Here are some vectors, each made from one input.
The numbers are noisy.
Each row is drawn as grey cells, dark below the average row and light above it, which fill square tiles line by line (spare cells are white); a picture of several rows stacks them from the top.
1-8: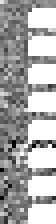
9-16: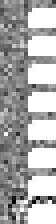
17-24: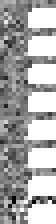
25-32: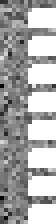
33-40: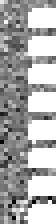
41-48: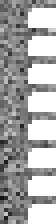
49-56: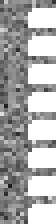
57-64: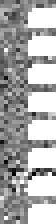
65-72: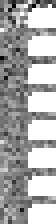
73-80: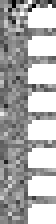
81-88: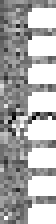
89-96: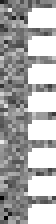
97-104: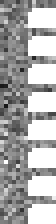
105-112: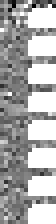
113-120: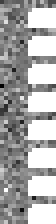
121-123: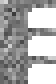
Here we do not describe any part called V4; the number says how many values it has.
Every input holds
a list of up to two items, each a true/false value and a value of V4.
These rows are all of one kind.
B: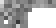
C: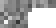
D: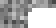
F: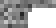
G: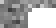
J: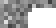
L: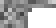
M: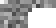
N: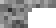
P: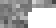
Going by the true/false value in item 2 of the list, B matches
D, G, L and P.
